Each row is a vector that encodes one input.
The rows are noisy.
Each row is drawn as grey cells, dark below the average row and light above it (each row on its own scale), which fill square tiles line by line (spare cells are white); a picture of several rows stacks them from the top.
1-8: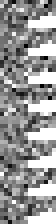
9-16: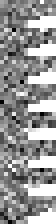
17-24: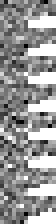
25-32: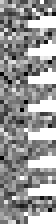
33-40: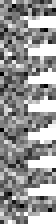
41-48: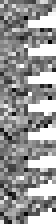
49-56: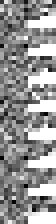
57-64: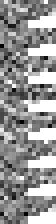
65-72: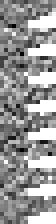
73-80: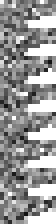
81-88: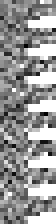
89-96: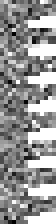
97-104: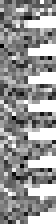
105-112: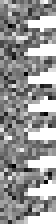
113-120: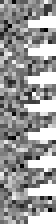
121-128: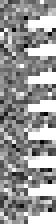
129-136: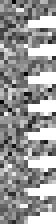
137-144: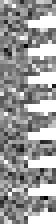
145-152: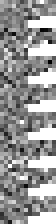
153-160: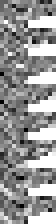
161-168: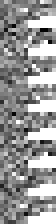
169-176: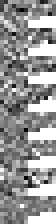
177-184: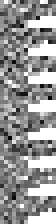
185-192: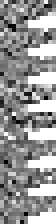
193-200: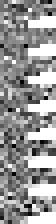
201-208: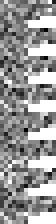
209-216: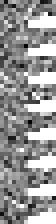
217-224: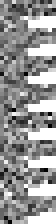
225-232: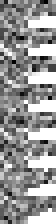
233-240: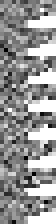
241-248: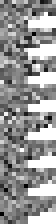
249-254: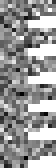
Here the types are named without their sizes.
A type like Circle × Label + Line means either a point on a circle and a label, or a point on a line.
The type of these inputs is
(Bool × Bool × Bool × Bool + Unit) × Label × Label + List(Line).
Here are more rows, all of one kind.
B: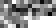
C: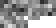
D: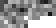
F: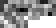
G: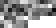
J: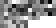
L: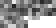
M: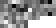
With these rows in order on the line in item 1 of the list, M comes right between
D and J.
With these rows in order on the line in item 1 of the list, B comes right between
J and L.
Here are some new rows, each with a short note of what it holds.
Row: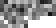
a list of two items
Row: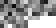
a list of one item
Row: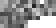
two labels
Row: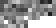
a list of two items
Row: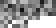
the empty list
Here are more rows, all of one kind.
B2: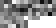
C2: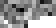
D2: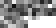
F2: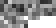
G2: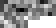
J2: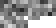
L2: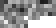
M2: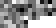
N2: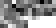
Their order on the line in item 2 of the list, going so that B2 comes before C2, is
M2, F2, D2, L2, J2, B2, G2, N2, C2.
